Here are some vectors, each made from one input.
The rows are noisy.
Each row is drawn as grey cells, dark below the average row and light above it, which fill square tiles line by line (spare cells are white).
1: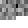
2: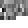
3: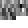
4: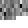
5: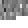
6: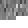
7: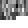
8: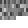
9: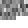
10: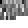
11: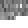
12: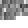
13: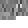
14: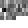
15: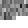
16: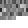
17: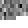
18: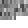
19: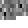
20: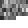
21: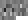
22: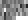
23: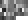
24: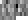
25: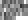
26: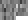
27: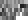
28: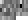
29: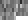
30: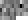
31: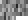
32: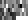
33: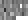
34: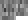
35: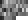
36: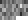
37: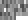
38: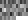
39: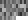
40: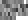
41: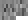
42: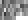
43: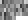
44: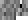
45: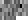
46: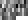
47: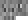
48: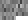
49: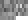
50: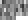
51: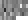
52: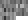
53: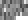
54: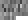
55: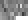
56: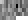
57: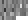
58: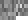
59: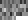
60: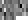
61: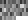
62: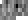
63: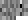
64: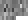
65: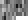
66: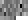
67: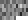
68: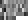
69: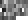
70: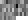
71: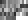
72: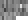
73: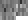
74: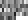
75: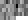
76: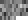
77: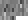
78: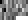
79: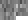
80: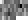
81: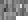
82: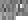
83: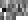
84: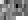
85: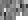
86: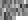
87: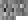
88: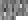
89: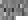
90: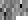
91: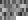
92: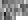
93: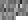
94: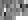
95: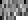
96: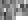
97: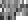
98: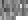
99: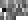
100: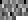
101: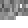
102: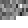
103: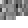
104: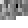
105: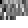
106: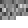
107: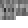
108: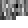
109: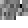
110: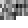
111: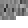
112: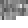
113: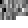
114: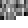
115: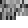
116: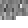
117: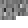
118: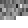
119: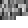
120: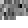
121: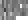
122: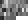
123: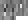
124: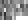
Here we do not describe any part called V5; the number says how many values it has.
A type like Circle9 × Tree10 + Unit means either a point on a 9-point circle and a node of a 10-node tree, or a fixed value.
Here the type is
(Bool × Bool × Bool × Bool + Label9) × V5.
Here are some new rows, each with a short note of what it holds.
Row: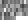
four true/false values and a value of V5
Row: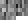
four true/false values and a value of V5
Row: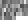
four true/false values and a value of V5
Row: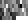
one of 9 labels and a value of V5
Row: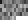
four true/false values and a value of V5
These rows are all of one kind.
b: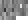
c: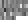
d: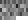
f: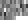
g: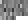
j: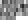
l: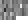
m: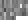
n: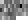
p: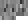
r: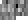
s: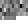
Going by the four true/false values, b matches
c, l, m and r.
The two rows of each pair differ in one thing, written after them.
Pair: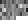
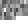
the value of V5
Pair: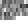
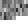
one of the four true/false values
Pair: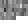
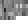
one of the four true/false values
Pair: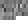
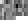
the value of V5
